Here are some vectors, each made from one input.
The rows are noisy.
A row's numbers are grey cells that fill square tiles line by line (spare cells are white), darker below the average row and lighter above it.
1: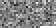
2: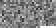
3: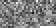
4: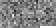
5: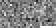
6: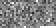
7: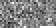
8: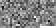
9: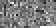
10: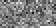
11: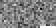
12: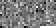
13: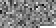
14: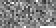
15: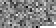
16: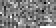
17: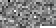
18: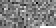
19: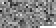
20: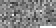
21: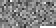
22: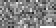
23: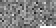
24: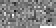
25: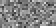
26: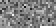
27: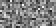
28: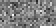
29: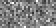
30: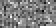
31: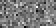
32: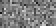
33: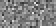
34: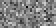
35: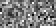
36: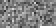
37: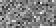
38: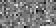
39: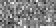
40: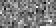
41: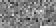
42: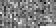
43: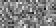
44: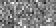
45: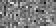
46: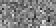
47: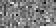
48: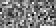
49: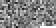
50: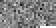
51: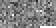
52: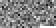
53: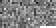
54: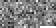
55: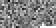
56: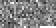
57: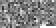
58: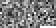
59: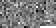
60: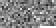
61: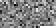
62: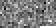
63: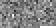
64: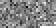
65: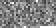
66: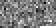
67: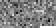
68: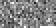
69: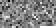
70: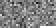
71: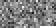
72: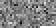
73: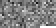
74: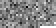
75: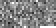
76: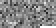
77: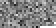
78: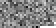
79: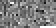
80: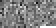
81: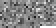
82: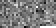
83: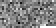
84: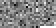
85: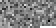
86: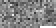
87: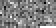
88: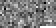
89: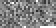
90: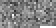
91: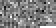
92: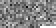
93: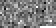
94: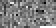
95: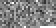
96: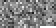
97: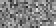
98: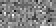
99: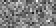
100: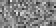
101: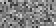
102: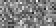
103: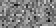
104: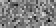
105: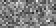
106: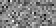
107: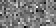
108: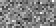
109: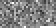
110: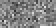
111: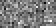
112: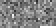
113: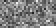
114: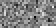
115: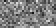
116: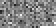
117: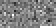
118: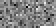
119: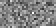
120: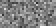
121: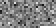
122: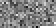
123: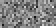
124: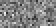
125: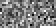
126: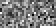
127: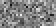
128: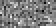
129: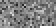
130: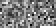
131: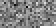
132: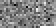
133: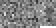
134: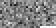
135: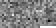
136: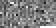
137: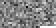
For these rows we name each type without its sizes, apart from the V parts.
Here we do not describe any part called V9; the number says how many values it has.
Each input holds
either a fixed value, or a point on each of two lines and a value of V9, or three true/false values.
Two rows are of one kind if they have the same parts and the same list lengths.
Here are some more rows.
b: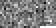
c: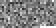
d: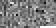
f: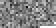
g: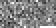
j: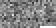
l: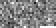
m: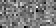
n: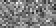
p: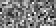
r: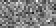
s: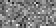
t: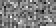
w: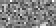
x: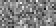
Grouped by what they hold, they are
b, d, g, l, m, n, r, t, x
c, f, j, s, w
p

